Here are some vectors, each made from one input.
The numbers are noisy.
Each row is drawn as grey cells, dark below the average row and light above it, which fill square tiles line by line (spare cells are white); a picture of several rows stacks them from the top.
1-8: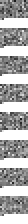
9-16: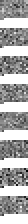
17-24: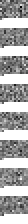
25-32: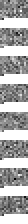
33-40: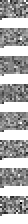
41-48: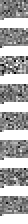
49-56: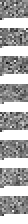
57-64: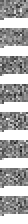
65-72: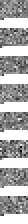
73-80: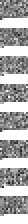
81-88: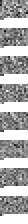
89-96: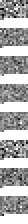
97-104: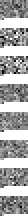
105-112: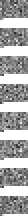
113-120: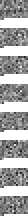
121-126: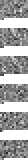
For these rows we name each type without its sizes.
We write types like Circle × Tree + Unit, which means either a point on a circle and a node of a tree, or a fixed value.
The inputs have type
List(Line).
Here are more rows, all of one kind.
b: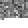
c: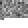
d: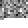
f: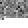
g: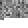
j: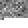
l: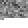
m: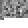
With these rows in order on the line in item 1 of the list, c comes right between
g and j.
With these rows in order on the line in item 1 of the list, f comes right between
b and l.
